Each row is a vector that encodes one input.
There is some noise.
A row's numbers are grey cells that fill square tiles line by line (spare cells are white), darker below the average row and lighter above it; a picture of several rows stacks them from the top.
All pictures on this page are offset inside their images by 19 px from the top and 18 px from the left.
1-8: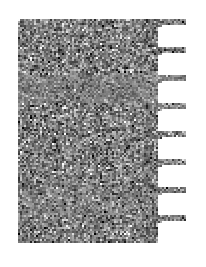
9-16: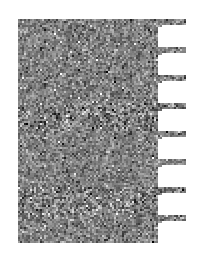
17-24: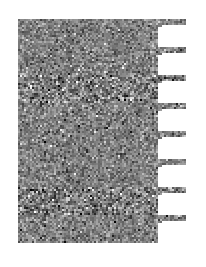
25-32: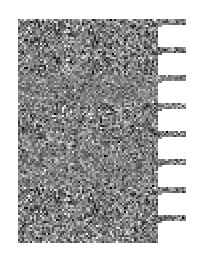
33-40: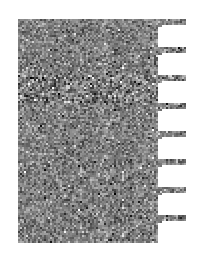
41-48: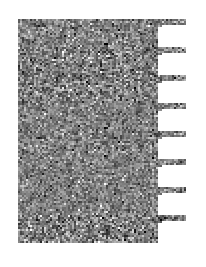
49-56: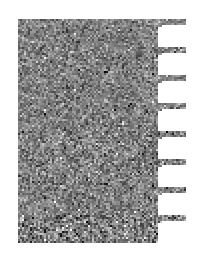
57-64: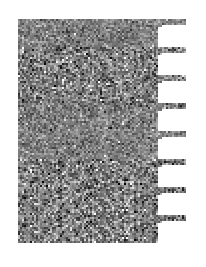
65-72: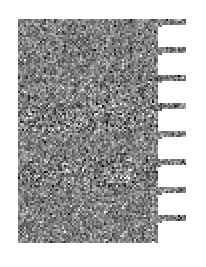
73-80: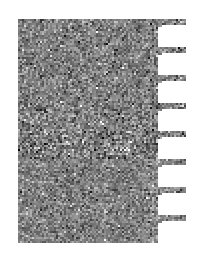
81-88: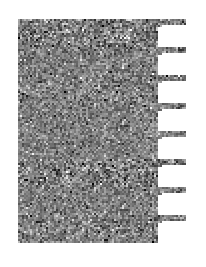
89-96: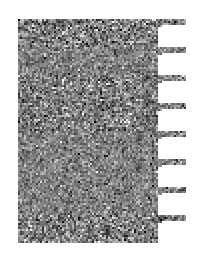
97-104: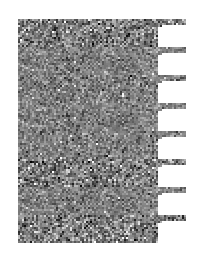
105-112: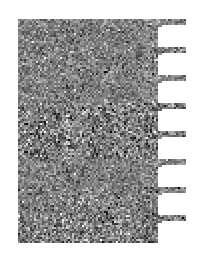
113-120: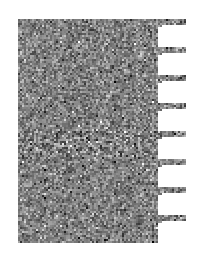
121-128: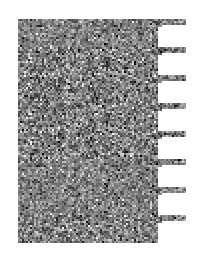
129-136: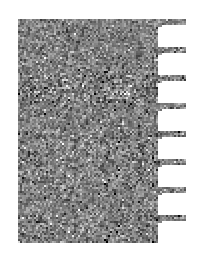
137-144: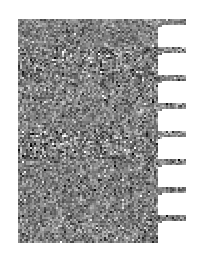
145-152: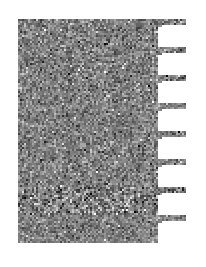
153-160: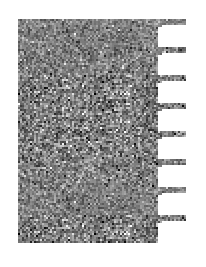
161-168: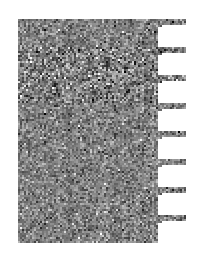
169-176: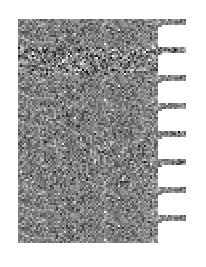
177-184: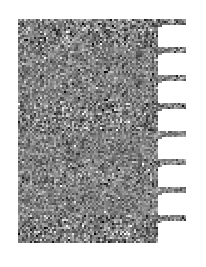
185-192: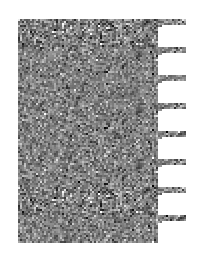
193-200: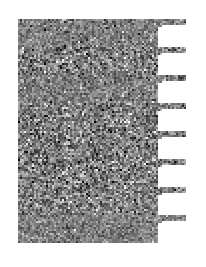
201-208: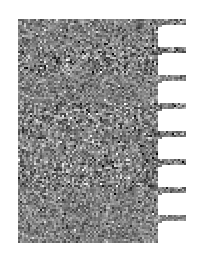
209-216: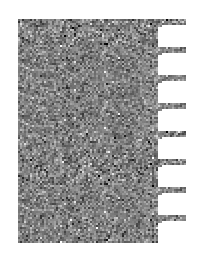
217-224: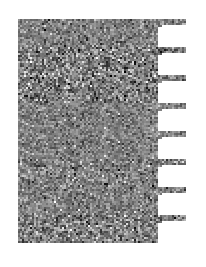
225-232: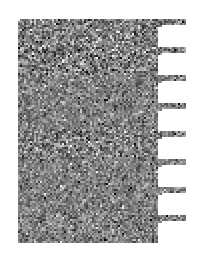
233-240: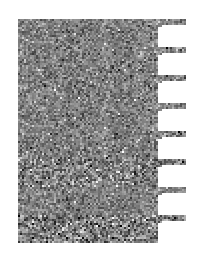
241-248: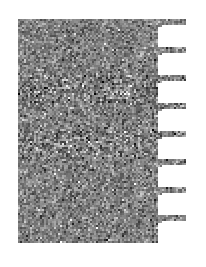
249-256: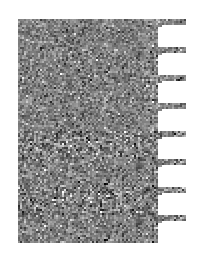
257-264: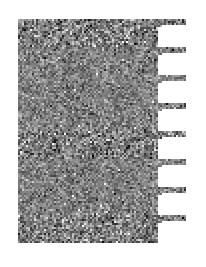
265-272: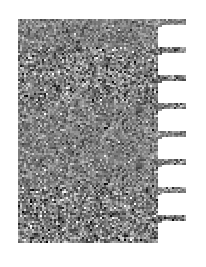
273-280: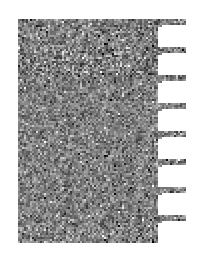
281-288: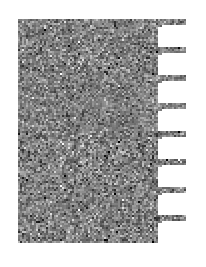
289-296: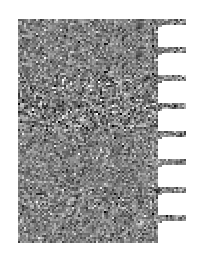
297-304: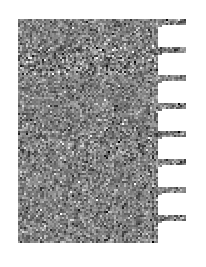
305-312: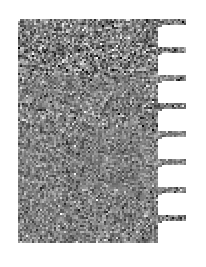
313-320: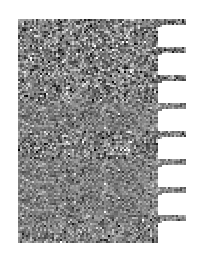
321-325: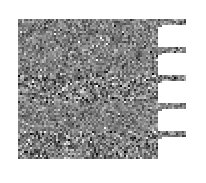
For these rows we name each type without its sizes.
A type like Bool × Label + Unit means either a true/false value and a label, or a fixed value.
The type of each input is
Bool × Bool × Bool × Bool + (Circle + Unit) × Line.
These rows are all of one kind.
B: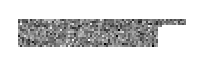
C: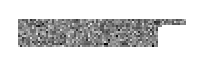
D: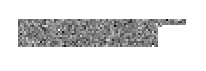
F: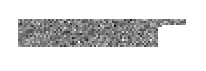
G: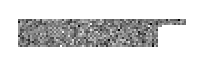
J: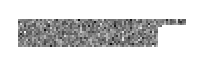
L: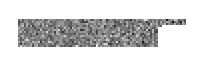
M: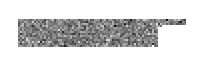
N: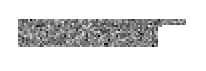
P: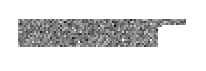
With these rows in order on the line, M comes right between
F and L.
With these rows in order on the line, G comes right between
C and D.
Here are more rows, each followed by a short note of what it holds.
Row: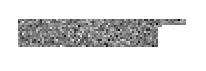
a point on a circle and a point on a line
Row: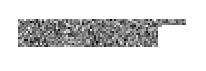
four true/false values
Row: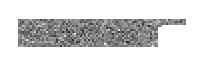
a point on a line
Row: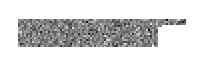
a point on a circle and a point on a line
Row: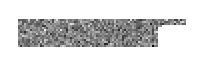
a point on a line
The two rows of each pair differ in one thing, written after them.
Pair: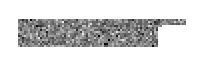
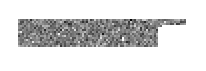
the place on the line
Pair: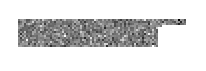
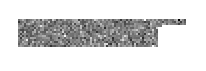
the place on the line
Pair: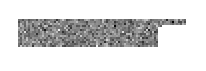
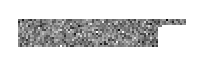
the place on the line
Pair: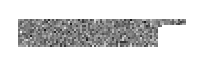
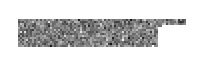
the place on the circle
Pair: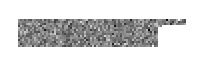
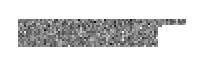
the place on the circle
